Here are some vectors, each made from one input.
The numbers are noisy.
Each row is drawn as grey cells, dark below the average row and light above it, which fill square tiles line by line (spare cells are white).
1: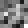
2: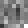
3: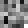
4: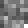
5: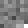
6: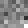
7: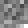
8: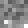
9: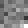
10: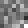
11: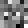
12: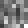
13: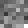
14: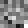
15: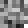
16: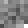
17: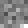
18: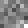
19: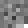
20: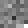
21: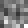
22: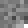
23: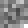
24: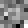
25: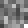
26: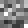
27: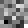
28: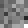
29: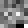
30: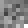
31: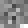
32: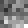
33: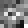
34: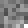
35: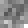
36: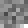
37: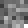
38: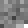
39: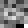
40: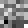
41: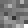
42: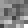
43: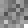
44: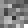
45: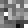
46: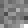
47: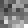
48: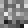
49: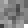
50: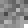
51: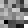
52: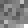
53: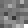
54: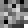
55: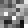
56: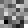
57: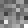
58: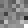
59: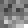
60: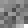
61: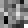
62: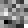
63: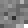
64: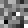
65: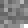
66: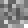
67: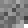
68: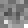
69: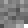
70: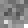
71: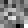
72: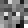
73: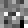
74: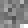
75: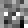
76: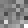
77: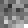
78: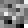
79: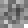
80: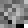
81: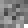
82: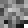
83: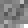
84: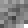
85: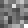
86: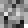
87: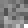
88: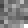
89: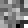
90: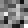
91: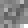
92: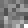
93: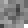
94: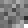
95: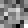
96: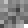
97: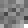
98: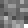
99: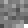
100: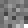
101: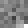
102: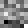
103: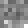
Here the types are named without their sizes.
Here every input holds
either a fixed value, or two labels, or four true/false values.
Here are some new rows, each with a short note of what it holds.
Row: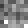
four true/false values
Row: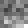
a fixed value
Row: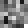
two labels
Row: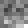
a fixed value
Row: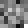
two labels
